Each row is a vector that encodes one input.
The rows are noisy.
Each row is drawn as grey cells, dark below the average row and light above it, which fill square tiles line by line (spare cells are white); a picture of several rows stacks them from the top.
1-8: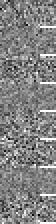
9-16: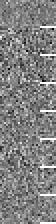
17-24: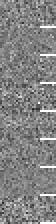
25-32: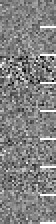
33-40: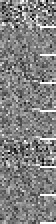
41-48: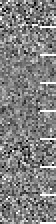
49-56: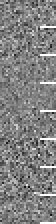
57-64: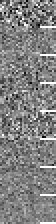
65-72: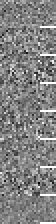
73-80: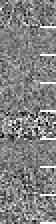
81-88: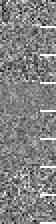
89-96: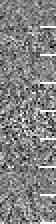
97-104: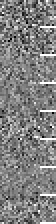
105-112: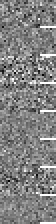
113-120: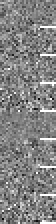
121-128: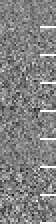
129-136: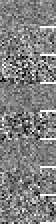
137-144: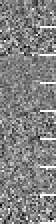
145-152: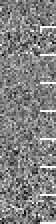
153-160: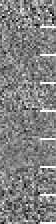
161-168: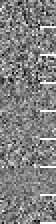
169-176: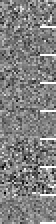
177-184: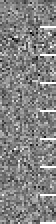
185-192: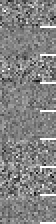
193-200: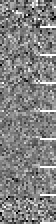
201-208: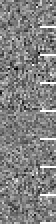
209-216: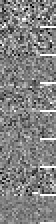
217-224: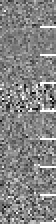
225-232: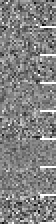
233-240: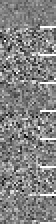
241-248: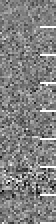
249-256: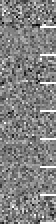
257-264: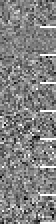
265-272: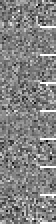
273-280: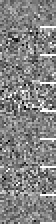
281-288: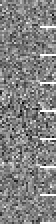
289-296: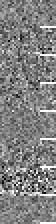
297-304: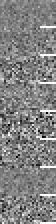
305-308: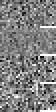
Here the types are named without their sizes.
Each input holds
a node of a tree, together with either a point on a line, or a node of a tree.
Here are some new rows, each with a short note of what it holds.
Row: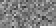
a node of each of two trees
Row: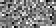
a point on a line and a node of a tree
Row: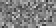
a node of each of two trees
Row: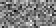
a node of each of two trees
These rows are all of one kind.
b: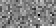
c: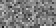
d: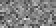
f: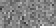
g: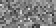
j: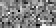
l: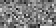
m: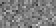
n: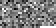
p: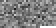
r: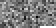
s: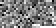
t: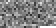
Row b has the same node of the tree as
m and n.
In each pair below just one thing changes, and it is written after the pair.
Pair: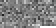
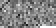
the place on the line
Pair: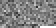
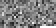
the place on the line
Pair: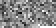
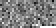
the place on the line
